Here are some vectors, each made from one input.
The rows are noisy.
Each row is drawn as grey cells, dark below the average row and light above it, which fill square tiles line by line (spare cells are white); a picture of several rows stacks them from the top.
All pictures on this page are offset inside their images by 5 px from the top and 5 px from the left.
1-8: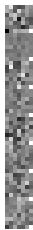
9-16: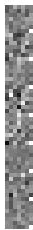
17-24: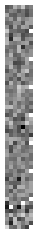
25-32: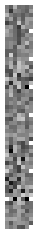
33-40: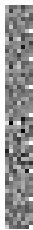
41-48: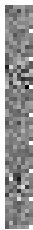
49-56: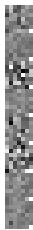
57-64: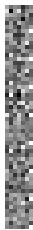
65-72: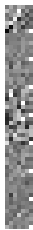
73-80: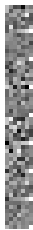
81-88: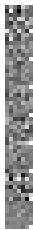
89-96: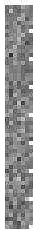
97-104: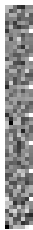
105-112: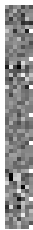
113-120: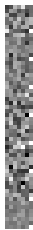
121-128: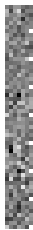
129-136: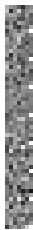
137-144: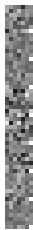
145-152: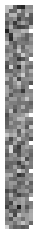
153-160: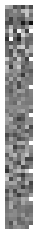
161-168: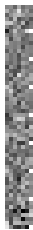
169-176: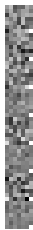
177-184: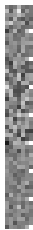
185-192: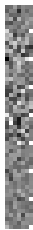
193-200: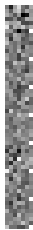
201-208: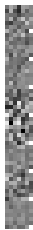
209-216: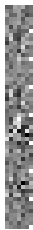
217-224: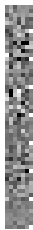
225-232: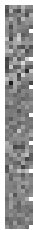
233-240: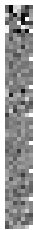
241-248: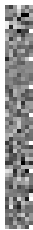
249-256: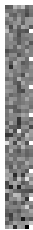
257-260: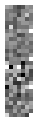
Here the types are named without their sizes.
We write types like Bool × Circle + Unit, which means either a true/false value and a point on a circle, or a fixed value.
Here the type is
Bool × Bool × Bool × Bool + Circle.
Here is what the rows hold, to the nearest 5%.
About 10% of them hold a point on a circle. The rest hold four true/false values.
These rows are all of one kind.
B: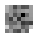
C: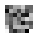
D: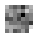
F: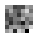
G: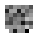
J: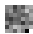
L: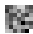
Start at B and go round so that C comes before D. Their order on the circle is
B, C, G, L, F, J, D.
